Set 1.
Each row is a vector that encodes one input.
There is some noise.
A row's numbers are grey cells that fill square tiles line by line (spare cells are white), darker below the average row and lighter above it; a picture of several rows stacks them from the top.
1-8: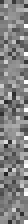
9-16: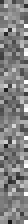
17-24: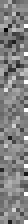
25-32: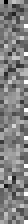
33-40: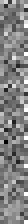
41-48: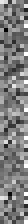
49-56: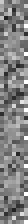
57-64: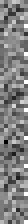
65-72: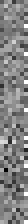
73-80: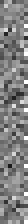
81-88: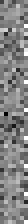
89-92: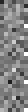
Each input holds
either a point on an 8-point circle, or three true/false values.
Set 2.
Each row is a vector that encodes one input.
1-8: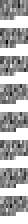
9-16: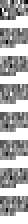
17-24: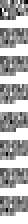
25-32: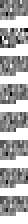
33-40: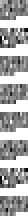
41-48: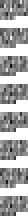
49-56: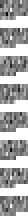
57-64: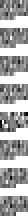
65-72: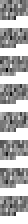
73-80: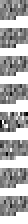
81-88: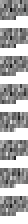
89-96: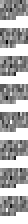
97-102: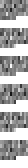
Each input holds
either a fixed value, or one of 6 labels and a true/false value.
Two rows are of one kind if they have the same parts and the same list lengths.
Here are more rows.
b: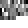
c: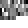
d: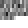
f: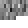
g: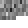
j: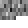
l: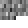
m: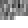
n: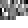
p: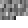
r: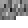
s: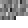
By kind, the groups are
b, c, n
d, f, g, j, l, m, p, r, s

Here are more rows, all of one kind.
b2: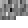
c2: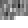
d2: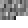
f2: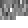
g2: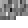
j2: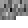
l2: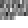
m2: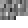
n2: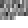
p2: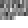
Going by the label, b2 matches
g2, l2, n2 and p2.
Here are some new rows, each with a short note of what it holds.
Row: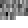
one of 6 labels and a true/false value
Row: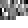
a fixed value
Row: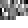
a fixed value
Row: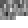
one of 6 labels and a true/false value
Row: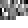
a fixed value
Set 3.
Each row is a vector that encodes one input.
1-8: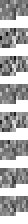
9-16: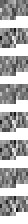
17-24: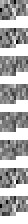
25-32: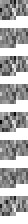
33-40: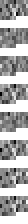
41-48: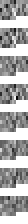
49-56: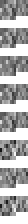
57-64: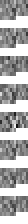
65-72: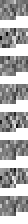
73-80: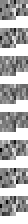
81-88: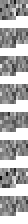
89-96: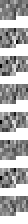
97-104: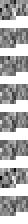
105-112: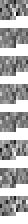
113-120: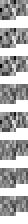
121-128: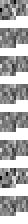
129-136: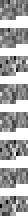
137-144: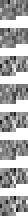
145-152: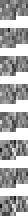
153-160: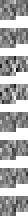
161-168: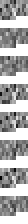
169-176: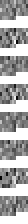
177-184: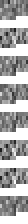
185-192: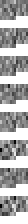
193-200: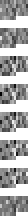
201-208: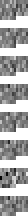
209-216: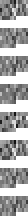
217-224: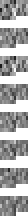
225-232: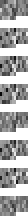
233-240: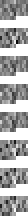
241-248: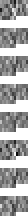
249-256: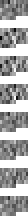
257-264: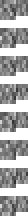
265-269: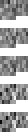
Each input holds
one of 6 labels and a true/false value.
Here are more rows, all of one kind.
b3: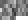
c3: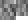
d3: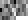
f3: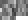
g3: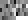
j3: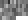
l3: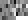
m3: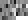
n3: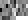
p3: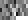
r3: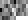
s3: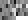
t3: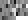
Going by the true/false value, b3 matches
c3, f3 and j3.
